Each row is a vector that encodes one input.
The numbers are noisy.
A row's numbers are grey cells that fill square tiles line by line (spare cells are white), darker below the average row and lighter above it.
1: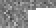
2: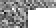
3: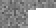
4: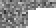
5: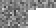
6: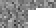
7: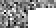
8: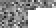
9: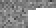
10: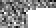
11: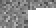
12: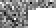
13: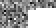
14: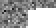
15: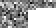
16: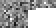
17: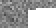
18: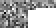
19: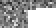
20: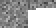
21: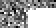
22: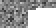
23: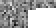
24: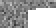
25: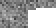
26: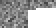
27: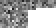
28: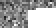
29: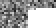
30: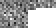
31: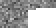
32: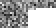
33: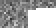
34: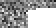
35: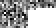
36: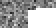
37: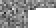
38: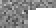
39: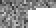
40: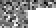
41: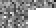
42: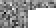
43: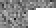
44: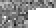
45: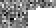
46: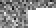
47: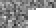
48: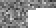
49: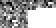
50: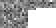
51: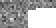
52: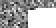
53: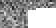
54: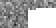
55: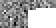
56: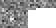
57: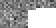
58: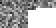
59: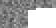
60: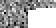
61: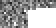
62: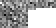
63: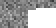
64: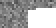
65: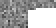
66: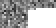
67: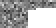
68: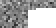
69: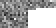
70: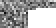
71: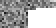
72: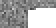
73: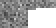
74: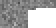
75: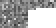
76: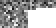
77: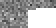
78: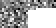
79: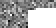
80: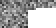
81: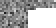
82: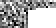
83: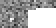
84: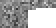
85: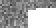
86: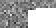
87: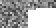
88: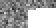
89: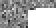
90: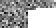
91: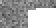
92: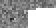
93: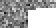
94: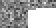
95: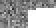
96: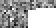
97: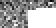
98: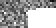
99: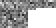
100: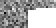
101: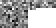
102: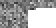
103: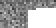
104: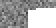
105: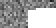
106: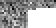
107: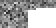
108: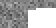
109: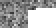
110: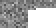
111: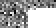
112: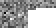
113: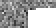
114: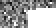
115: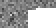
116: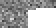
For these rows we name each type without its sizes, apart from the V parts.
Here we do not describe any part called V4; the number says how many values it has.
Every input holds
a node of a tree, together with either a fixed value, or a node of a tree and a value of V4.
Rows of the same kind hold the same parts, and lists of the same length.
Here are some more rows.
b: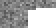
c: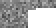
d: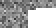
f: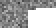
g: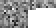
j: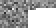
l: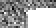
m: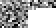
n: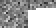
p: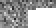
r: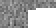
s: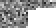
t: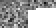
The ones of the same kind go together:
b, c, f, l, m, n, p, r
d, g, j, s, t

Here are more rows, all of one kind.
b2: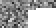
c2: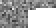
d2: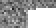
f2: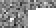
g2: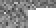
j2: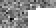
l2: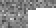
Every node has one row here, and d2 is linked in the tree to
f2 and j2.
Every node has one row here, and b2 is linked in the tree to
c2 and f2.
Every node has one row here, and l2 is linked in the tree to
g2.
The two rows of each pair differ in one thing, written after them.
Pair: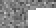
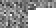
the value of V4
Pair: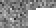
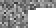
the value of V4
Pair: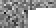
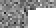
the value of V4
